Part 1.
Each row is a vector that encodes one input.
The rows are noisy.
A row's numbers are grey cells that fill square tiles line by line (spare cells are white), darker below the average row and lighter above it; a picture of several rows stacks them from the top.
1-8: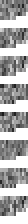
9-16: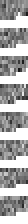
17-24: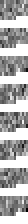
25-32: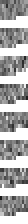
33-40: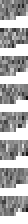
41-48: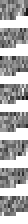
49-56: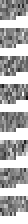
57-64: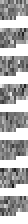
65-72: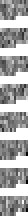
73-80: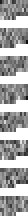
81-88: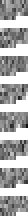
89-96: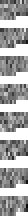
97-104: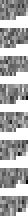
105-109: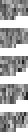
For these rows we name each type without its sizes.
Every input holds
a true/false value, together with either a label, or a point on a line.
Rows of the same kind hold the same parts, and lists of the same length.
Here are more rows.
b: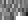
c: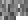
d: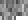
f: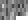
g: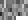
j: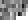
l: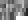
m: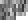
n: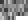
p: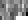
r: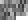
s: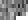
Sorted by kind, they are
b, c, l, n, p
d, f, g, j, m, r, s

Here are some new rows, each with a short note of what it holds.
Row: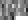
a label and a true/false value
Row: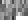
a label and a true/false value
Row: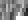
a label and a true/false value
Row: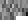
a label and a true/false value
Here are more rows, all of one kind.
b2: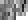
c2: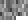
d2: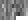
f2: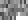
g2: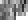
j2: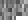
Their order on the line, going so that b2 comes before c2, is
b2, g2, d2, f2, j2, c2.
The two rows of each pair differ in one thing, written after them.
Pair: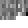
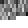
the true/false value
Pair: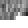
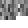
the label
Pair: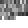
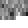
the true/false value
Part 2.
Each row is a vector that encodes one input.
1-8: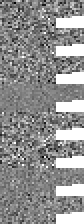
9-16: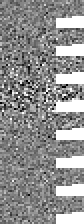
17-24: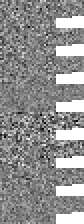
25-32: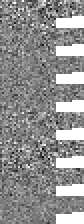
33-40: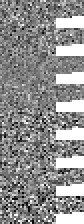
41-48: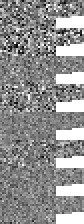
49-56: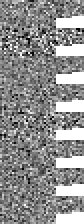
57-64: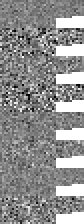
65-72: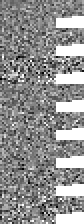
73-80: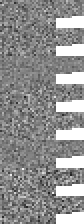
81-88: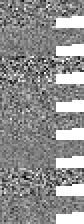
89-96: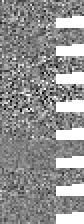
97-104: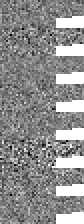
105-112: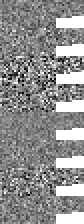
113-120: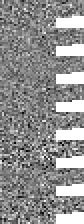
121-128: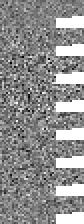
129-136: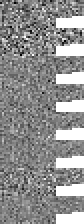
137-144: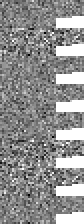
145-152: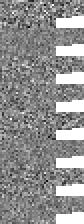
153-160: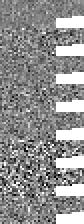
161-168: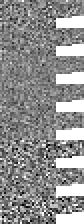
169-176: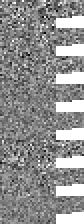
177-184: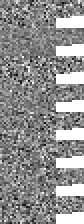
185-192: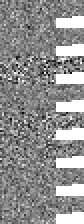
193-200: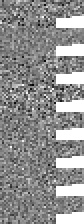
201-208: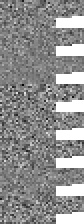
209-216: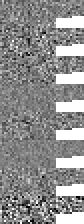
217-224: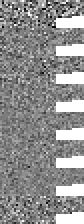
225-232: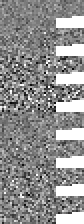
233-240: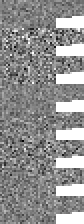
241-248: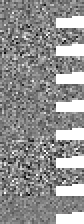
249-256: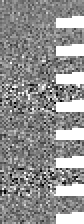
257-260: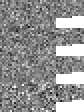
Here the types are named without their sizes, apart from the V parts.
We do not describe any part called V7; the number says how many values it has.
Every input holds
either a point on a line, or a node of a tree, or a value of V7.
